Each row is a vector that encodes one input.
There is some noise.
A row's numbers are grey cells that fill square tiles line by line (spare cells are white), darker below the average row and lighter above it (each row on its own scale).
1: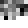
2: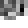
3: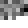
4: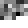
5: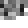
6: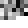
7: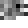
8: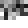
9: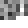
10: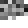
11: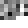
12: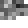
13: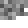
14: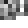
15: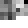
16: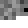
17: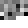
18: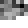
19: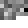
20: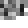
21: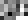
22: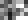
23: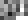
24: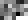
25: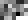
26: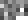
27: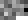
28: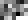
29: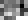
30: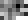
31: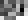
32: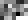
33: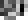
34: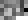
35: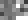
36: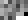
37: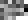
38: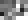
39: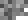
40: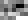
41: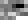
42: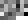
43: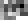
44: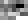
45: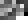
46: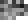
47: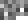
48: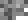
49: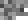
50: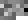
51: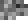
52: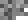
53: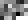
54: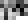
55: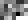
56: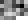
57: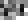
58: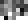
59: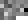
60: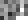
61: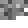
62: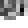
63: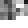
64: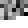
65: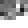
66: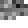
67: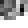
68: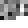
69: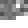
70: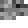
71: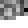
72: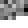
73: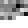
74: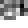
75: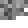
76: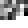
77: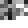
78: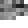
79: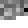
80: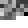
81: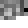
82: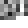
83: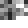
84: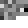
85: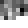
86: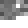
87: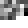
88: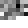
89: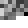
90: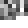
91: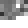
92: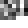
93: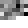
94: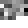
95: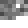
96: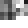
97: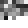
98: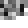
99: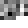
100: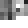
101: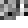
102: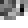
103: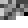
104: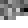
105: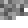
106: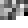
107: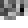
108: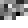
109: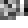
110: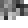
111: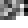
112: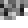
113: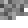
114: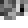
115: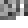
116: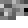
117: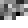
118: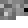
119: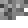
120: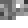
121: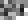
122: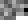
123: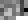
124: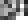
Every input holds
a list of up to two points on a 10-point circle.
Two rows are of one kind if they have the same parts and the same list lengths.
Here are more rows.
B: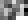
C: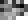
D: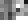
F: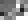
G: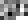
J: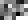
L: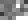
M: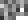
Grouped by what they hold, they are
B, C, G, M
D, F, L
J

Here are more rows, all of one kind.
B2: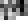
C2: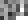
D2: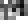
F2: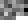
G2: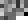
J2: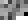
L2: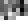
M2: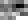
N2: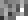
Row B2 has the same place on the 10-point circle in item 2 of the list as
F2 and L2.
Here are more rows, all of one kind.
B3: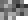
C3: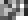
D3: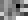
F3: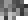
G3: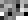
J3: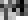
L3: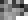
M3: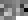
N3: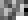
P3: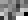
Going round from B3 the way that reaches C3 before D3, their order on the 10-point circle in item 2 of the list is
B3, F3, C3, J3, N3, M3, P3, L3, D3, G3.
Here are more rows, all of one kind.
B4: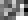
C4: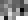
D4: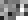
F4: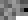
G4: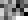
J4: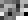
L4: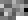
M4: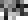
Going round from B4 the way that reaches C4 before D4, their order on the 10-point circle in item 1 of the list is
B4, L4, F4, C4, M4, G4, J4, D4.
